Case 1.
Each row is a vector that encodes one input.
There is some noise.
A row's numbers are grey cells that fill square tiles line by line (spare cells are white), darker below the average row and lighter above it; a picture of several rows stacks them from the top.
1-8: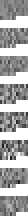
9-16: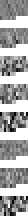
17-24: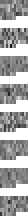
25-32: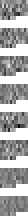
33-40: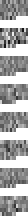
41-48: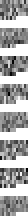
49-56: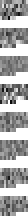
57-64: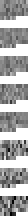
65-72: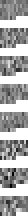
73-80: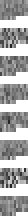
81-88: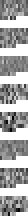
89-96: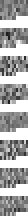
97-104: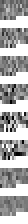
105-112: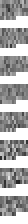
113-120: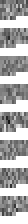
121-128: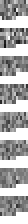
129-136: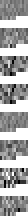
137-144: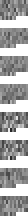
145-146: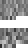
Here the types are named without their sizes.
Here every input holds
a list of points on a line.
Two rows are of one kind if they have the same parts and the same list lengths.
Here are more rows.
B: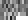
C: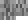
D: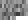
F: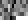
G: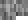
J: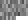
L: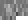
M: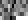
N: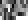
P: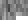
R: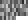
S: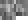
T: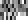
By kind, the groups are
B, G, L, S, T
C, D, J, P, R
F, M, N

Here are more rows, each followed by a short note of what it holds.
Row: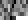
the empty list
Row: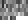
a list of one item
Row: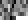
the empty list
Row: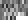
a list of one item
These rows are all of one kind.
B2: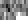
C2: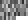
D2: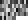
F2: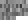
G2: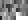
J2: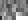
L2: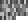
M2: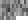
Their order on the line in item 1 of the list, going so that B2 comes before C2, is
M2, G2, J2, B2, L2, F2, C2, D2.
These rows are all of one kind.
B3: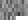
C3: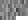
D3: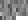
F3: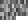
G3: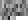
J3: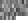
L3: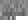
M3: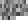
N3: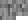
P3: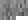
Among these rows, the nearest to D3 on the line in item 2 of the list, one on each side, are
C3 and F3.
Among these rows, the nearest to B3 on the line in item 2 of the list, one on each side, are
N3 and P3.
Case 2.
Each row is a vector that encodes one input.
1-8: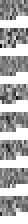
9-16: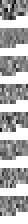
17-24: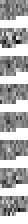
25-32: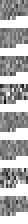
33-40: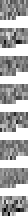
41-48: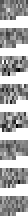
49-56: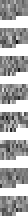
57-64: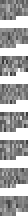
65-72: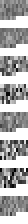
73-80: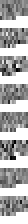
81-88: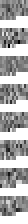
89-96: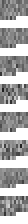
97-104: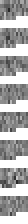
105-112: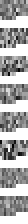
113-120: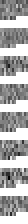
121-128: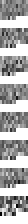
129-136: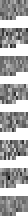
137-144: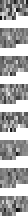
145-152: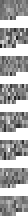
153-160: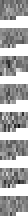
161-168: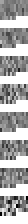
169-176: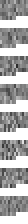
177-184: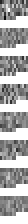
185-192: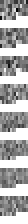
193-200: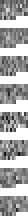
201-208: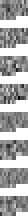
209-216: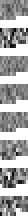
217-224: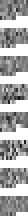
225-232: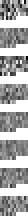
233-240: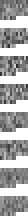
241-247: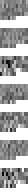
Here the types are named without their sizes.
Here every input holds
a list of points on a line.
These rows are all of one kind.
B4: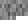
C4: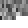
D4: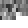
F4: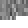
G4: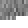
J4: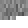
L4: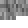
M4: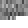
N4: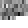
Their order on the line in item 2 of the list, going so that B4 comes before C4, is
M4, F4, B4, C4, L4, N4, J4, G4, D4.
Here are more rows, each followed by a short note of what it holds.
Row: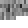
a list of two items
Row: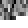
the empty list
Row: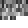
a list of one item
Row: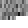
a list of two items
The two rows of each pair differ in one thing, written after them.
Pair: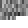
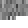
the place on the line in item 1 of the list
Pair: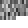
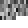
the place on the line in item 2 of the list
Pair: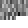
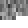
the place on the line in item 2 of the list
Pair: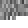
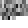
the place on the line in item 2 of the list
